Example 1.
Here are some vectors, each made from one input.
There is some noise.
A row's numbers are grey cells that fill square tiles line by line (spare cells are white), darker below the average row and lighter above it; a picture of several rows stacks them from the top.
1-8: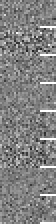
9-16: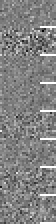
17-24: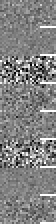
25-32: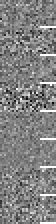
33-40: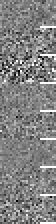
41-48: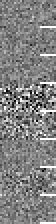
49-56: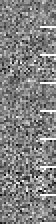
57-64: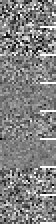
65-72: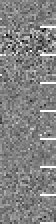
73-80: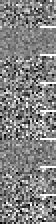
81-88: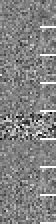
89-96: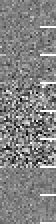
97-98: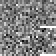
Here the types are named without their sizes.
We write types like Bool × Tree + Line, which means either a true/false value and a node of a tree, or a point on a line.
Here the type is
Line × Line + Unit.
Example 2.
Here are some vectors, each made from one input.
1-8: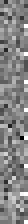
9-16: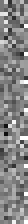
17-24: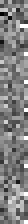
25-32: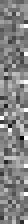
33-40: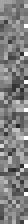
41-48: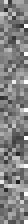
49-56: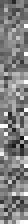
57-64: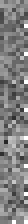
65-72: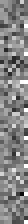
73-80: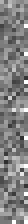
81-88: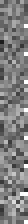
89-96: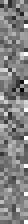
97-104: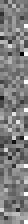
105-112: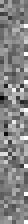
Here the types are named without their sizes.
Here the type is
Line.
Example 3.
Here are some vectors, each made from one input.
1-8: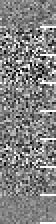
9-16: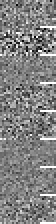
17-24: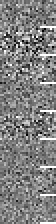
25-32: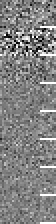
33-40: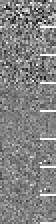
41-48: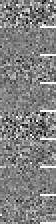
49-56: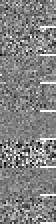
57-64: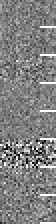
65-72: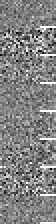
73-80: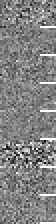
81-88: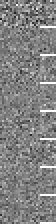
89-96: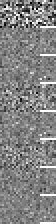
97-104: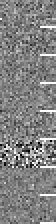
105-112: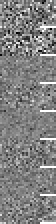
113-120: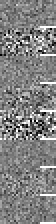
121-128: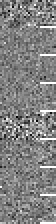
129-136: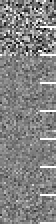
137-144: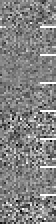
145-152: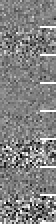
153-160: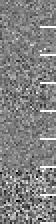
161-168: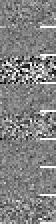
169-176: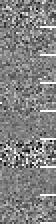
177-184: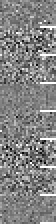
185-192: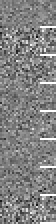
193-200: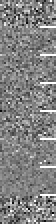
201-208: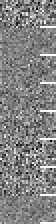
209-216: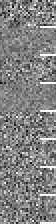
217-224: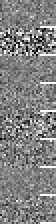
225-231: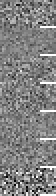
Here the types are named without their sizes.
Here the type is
Line × Line + Unit.
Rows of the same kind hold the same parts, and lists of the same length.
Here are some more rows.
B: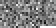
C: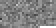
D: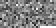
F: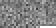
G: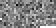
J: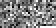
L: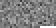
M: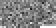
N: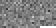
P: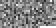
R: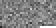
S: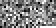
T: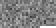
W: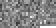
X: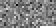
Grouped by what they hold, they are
B, C, D, F, G, L, M, N, P, R, S, T, W, X
J

